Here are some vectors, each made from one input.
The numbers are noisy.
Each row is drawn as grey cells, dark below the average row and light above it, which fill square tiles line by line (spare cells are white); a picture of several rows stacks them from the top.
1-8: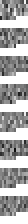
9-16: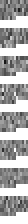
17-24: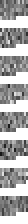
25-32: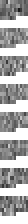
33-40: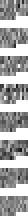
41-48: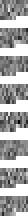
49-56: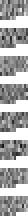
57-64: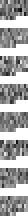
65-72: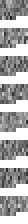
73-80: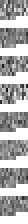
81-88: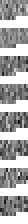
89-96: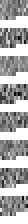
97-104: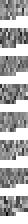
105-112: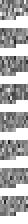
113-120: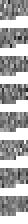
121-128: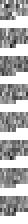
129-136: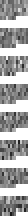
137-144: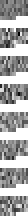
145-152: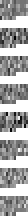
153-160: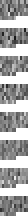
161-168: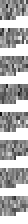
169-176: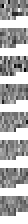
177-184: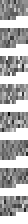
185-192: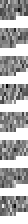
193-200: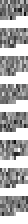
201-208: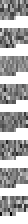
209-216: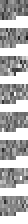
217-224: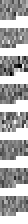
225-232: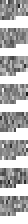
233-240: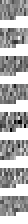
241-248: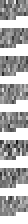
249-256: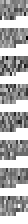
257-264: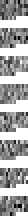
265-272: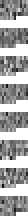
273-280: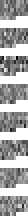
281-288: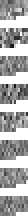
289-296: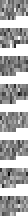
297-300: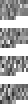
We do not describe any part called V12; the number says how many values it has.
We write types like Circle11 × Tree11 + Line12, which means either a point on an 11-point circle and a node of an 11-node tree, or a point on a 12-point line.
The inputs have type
List2(Bool × V12).
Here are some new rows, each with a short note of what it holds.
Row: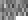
a list of one item
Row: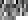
the empty list
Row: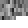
a list of two items
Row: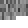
a list of one item
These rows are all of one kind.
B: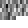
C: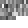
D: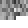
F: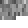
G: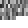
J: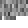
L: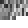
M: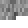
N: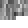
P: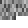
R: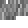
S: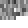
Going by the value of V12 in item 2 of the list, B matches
C and P.
